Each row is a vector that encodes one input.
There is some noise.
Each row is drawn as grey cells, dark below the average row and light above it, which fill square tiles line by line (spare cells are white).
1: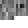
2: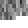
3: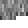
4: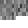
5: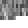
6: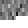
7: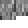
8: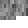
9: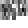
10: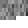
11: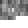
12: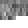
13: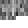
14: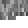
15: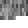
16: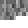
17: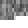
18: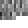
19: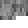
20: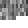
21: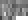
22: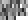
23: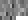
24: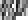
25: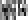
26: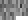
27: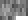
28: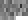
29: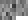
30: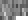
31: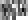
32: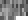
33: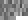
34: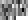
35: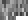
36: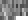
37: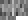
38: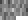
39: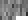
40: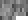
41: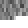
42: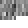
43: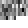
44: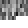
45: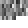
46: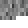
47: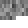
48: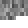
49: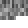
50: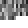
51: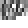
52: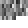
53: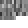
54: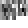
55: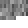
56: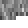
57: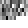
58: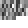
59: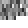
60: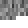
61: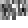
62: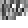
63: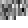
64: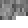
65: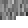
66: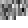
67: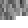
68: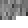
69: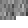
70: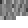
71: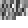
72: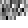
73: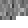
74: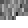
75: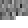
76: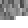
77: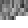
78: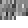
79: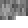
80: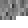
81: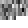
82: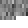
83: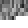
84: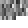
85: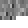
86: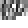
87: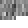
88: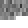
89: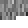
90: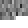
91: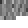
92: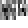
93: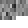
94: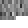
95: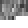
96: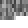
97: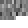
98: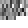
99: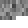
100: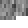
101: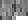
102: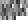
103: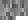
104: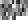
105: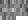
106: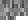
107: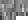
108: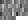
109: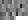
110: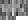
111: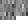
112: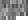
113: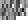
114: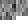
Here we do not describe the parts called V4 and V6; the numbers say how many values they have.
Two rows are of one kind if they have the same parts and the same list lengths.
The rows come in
3 kinds.
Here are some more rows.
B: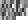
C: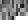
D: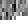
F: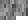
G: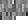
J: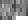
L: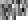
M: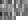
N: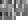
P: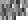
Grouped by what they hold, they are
B, L, P
C, M, N
D, F, G, J

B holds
a point on a 5-point line.
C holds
a point on a 5-point circle and a value of V4.
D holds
a value of V4 and a value of V6.
